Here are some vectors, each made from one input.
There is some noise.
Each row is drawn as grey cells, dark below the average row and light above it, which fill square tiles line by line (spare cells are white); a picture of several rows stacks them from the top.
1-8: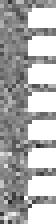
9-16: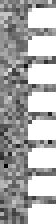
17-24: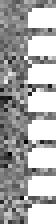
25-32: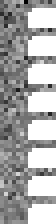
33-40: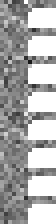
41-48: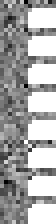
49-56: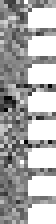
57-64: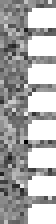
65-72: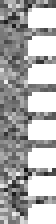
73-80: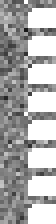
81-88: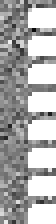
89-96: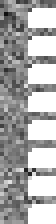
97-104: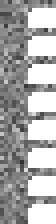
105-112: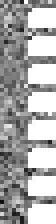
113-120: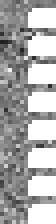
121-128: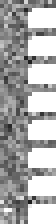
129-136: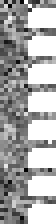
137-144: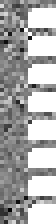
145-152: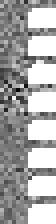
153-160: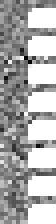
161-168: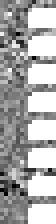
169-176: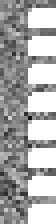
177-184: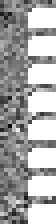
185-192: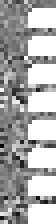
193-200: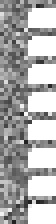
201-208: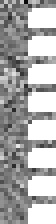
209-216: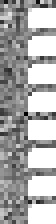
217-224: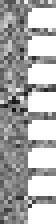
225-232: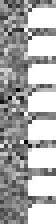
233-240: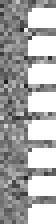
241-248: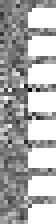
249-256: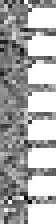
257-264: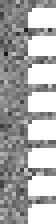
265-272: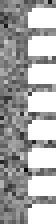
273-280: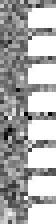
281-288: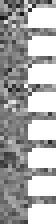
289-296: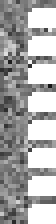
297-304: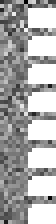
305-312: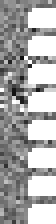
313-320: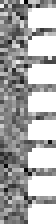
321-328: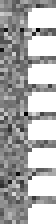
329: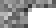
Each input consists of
a list of up to two items, each a point on a 5-point line and a true/false value.
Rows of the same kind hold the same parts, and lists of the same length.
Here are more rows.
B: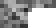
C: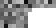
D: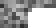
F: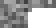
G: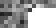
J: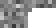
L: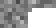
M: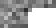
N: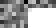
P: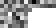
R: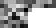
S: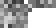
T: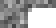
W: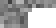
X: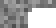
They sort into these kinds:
B, D, F, J, L, M, R, S, T, X
C, G, P, W
N

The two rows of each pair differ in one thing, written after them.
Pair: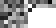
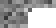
the true/false value in item 1 of the list
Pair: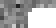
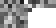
the true/false value in item 2 of the list
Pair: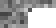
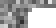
the place on the 5-point line in item 1 of the list
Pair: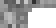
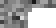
the place on the 5-point line in item 1 of the list
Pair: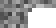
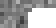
the true/false value in item 2 of the list
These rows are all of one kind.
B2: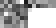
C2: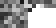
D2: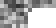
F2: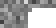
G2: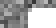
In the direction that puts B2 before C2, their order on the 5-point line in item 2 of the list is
D2, G2, B2, C2, F2.
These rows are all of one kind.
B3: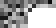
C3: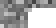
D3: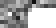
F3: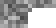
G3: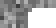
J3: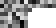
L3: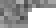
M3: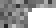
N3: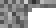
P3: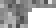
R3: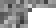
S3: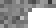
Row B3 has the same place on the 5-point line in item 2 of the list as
J3, L3, M3 and N3.
